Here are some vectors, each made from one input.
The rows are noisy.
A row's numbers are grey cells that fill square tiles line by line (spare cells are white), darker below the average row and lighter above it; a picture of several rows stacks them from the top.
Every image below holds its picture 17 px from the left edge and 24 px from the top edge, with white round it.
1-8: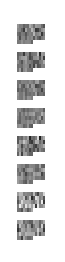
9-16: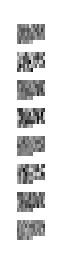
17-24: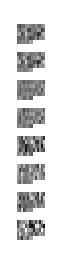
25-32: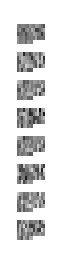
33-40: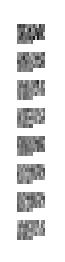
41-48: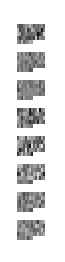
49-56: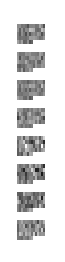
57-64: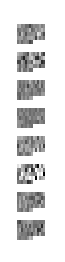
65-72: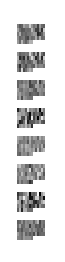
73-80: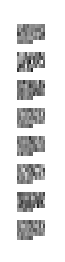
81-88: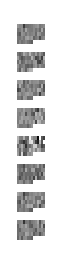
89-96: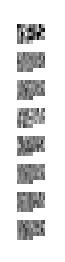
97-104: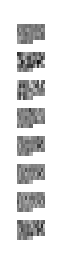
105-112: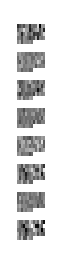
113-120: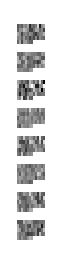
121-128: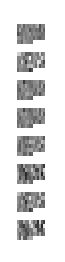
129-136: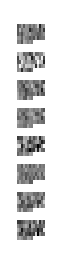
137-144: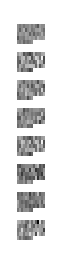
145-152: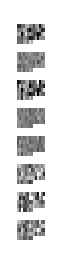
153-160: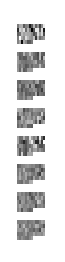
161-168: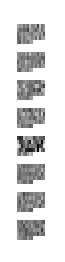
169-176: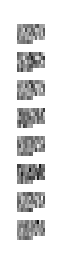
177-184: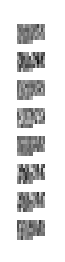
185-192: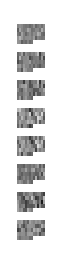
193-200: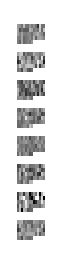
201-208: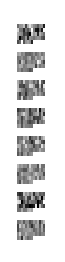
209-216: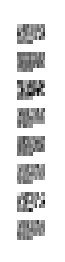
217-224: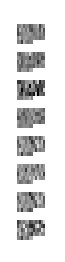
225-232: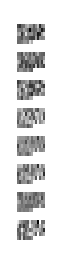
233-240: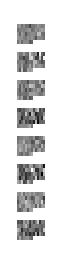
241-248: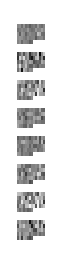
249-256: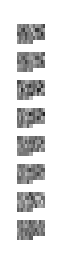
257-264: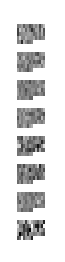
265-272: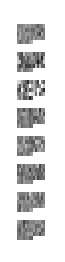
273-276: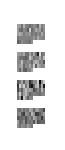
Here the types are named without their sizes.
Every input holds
a list of points on a line.
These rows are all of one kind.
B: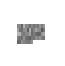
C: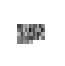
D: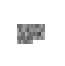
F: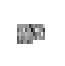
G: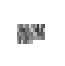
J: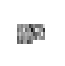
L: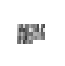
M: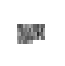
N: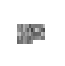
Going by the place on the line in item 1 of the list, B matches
F, J and N.
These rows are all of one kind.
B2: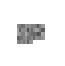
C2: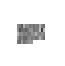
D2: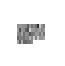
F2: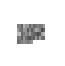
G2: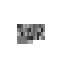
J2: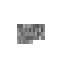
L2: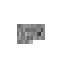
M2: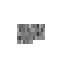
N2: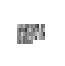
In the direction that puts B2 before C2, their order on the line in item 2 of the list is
D2, G2, L2, F2, B2, M2, J2, N2, C2.
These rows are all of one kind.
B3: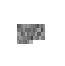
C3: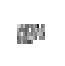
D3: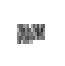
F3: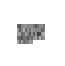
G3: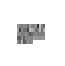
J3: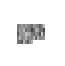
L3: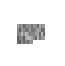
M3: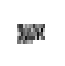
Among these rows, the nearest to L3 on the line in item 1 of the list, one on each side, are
D3 and G3.
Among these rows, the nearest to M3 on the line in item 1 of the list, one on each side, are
B3 and C3.
